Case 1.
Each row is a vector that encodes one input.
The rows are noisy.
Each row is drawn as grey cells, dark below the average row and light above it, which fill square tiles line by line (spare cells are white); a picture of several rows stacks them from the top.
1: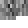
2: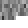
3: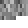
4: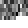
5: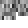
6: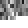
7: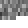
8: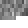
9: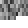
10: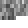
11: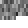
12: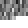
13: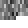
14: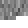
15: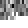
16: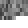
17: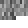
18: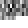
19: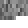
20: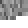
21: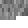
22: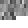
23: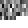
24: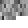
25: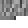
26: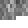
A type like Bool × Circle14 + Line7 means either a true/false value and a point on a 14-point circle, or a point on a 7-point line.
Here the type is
Label6.
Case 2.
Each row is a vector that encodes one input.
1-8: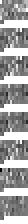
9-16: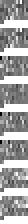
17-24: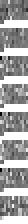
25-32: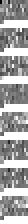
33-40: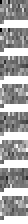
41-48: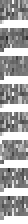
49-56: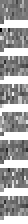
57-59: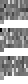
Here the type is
Tree10.
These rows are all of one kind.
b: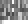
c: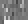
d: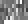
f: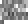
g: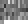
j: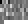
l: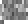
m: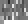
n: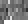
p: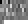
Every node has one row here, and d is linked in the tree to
m and n.
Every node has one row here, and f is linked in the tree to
l.
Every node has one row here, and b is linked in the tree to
g.
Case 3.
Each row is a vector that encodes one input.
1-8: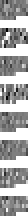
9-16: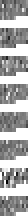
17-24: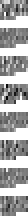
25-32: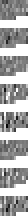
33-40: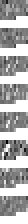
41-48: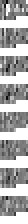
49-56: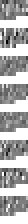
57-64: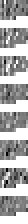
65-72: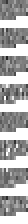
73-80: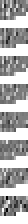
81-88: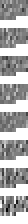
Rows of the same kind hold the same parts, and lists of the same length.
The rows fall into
2 kinds.
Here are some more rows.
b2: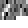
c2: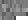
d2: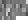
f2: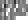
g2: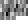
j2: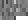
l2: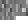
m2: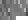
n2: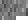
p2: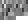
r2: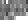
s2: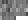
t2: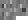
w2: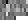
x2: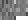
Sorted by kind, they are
b2
c2, d2, f2, g2, j2, l2, m2, n2, p2, r2, s2, t2, w2, x2

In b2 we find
a fixed value.
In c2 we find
three true/false values.
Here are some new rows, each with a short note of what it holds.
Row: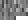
three true/false values
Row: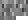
three true/false values
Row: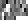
a fixed value
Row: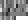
three true/false values
